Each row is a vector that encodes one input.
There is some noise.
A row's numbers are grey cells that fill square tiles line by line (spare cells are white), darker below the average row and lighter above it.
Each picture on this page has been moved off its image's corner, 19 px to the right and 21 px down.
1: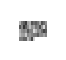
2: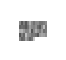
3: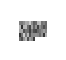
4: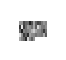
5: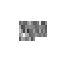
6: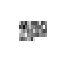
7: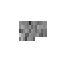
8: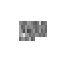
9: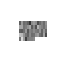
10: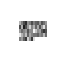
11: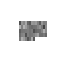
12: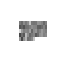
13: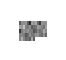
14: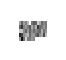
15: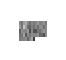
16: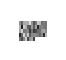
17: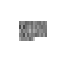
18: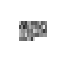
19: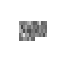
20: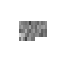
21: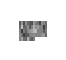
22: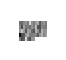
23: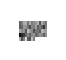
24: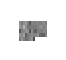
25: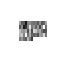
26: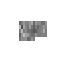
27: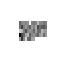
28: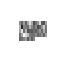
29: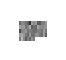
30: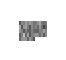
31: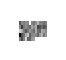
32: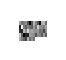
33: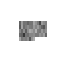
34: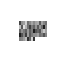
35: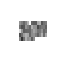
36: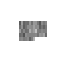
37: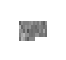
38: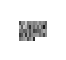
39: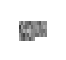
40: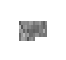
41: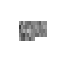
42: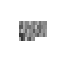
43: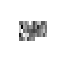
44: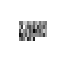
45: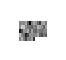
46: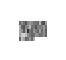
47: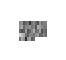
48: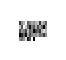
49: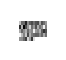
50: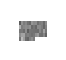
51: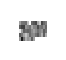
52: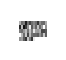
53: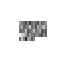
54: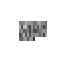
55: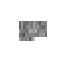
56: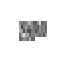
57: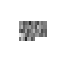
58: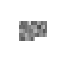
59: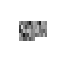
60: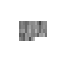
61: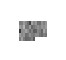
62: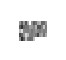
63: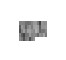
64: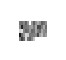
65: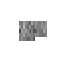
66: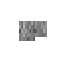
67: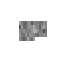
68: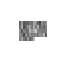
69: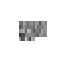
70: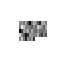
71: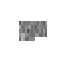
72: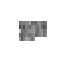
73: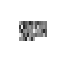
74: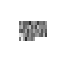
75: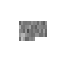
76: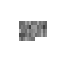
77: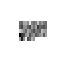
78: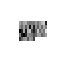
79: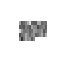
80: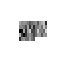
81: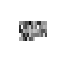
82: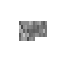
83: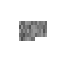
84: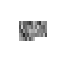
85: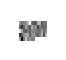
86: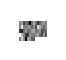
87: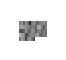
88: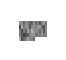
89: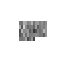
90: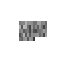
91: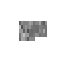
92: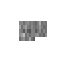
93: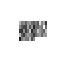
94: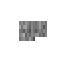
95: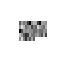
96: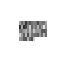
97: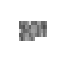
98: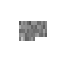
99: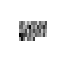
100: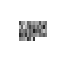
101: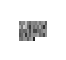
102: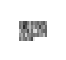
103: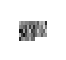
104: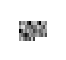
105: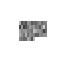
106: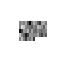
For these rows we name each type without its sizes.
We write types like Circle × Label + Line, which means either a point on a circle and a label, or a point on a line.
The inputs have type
List(Circle).
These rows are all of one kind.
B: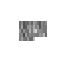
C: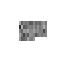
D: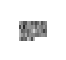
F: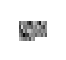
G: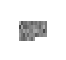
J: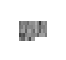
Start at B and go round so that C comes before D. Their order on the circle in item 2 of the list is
B, G, C, F, D, J.
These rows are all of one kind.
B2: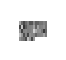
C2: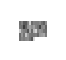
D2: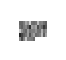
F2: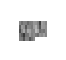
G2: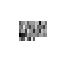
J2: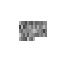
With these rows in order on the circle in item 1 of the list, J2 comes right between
B2 and F2.
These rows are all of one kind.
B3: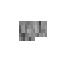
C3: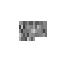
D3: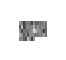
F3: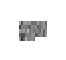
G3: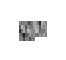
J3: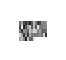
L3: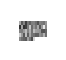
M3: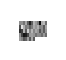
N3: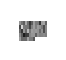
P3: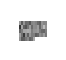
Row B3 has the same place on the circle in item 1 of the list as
G3, L3 and P3.
